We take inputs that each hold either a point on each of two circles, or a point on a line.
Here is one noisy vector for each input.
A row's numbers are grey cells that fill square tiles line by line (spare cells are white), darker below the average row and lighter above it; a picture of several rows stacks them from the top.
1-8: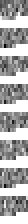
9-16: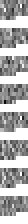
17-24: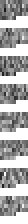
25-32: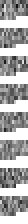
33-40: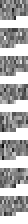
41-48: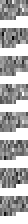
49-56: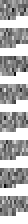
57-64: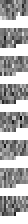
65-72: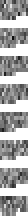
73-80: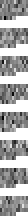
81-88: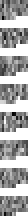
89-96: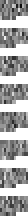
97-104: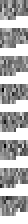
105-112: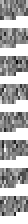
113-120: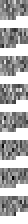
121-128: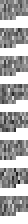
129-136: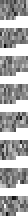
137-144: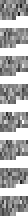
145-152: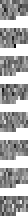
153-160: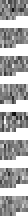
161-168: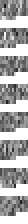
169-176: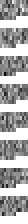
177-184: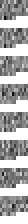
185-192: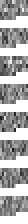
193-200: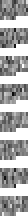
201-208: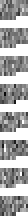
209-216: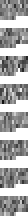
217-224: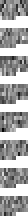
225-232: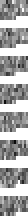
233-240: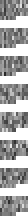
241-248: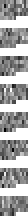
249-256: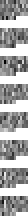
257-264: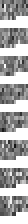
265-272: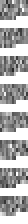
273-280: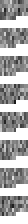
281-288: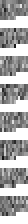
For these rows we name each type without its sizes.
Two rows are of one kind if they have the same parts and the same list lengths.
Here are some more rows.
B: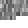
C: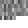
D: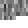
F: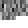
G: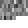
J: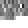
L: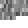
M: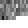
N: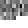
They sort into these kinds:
B, C, D, G, L
F, J, M, N

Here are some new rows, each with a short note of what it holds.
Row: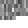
a point on a line
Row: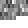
a point on a line
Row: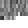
a point on each of two circles
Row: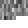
a point on a line
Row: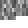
a point on each of two circles
